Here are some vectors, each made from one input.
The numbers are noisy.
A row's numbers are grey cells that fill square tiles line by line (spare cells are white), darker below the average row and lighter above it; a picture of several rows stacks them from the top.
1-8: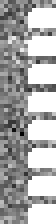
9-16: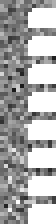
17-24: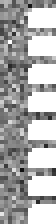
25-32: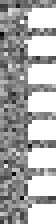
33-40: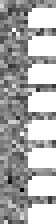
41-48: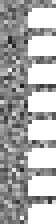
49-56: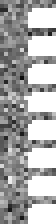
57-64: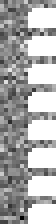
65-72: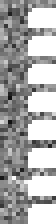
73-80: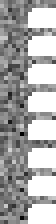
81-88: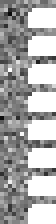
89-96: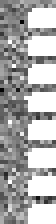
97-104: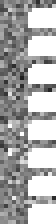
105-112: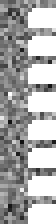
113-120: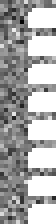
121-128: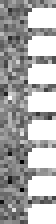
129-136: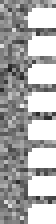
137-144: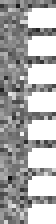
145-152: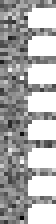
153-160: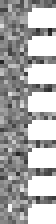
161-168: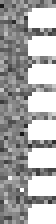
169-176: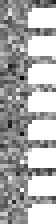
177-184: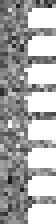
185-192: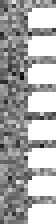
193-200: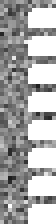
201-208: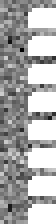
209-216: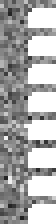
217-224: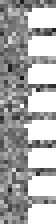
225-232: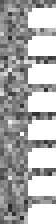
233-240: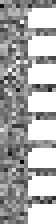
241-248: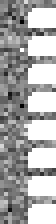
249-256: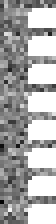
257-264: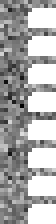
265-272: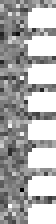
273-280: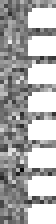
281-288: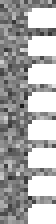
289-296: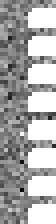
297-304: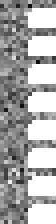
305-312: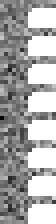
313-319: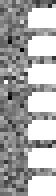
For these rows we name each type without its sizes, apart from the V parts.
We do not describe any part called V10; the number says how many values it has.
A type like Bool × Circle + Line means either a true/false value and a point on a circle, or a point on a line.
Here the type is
(Bool × Circle + Unit) × Line × V10.
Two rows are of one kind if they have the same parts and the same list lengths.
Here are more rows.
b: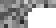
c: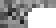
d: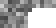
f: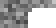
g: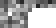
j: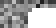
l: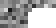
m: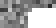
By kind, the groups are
b, c, d, f, l
g, j, m

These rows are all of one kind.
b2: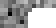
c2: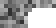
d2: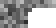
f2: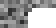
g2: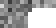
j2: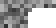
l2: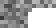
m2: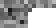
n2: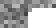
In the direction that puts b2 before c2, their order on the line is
l2, n2, j2, d2, f2, g2, b2, c2, m2.
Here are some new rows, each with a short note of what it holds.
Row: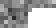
a point on a line and a value of V10
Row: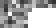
a point on a circle, a point on a line, a true/false value and a value of V10
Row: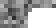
a point on a line and a value of V10
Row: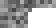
a point on a line and a value of V10
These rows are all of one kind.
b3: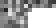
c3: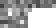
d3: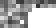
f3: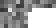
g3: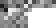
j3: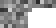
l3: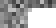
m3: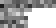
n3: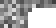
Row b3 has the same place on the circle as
f3 and j3.
